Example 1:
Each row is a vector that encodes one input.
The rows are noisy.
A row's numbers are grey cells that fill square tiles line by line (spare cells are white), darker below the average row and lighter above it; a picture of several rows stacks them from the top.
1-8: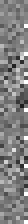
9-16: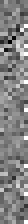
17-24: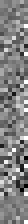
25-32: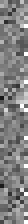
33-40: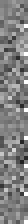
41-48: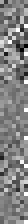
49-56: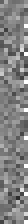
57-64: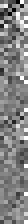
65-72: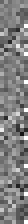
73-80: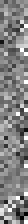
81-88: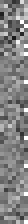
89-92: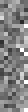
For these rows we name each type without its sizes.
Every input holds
a point on a line, together with either a fixed value, or three true/false values.
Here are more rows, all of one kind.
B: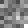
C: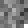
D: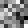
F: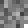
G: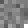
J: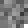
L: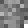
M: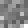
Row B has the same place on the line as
G and L.
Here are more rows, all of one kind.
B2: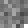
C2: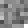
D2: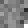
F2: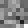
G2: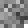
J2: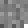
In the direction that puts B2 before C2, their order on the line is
B2, D2, G2, C2, J2, F2.
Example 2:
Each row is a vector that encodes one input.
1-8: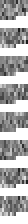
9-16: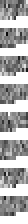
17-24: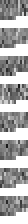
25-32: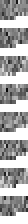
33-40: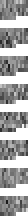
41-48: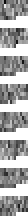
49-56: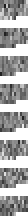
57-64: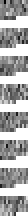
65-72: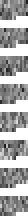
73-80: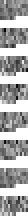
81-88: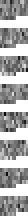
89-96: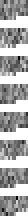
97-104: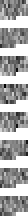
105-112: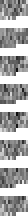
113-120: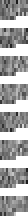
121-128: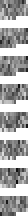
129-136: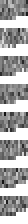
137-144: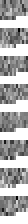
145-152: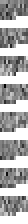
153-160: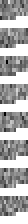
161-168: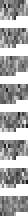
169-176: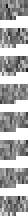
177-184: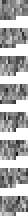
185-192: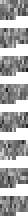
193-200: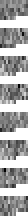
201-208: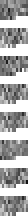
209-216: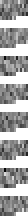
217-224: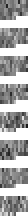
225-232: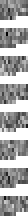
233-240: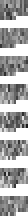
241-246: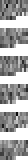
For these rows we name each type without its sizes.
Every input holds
a point on a line, together with either a fixed value, or a node of a tree.
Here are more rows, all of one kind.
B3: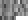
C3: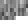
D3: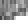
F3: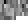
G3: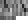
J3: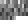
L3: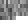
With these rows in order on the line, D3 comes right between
B3 and L3.
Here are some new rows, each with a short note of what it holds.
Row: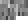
a point on a line and a node of a tree
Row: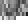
a point on a line
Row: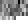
a point on a line
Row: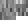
a point on a line and a node of a tree
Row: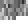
a point on a line
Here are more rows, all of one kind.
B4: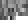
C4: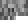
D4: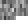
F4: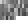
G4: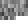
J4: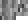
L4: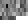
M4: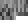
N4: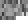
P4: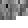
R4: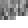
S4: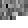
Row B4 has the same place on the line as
C4, G4 and S4.
